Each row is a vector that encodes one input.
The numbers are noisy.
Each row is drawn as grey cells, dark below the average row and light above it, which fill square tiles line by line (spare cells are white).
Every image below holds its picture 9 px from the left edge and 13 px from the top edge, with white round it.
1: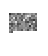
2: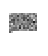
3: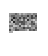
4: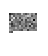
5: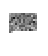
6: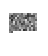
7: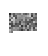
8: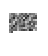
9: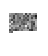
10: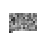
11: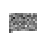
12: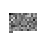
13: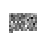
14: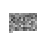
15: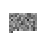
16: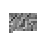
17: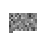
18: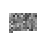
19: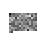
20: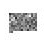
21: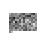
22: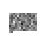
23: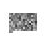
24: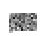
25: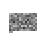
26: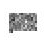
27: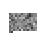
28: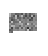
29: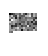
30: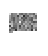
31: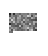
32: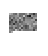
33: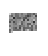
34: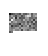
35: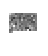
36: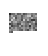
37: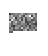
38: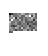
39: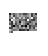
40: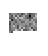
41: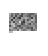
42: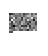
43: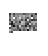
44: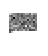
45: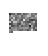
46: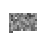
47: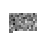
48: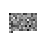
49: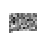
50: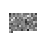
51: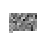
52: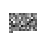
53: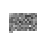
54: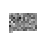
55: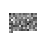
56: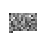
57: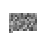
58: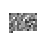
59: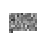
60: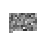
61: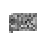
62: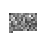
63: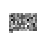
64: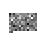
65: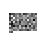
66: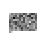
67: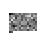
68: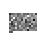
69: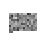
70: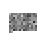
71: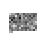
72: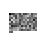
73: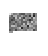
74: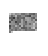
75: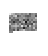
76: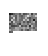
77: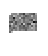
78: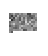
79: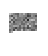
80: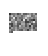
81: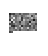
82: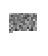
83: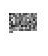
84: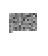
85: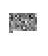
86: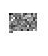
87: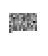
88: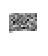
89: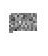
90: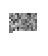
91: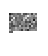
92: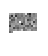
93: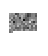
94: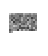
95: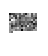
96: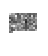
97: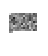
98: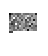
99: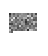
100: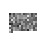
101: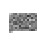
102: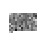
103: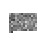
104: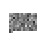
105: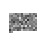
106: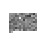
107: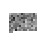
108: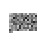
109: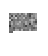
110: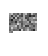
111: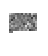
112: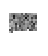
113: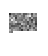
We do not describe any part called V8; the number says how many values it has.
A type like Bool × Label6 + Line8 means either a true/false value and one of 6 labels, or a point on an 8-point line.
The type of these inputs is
Line4 + Line11 × V8.
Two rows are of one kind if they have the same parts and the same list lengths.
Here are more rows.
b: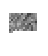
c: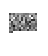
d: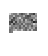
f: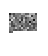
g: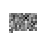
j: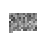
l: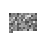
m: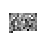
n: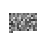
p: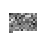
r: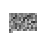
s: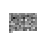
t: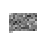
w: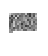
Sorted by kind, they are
b, d, g, j, r, s, t, w
c, f, l, m, n, p

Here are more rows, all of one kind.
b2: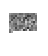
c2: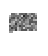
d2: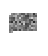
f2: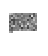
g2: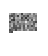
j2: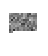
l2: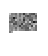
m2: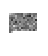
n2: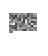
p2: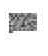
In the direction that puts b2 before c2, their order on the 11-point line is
n2, p2, j2, b2, m2, l2, d2, f2, c2, g2.
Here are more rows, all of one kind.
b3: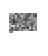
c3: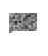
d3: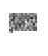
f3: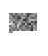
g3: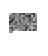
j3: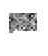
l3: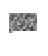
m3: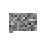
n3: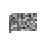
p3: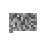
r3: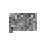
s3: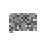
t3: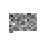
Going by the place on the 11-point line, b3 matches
r3 and s3.
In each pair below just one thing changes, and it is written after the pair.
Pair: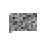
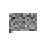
the value of V8
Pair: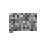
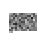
the place on the 11-point line
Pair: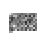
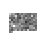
the value of V8
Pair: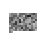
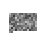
the place on the 11-point line
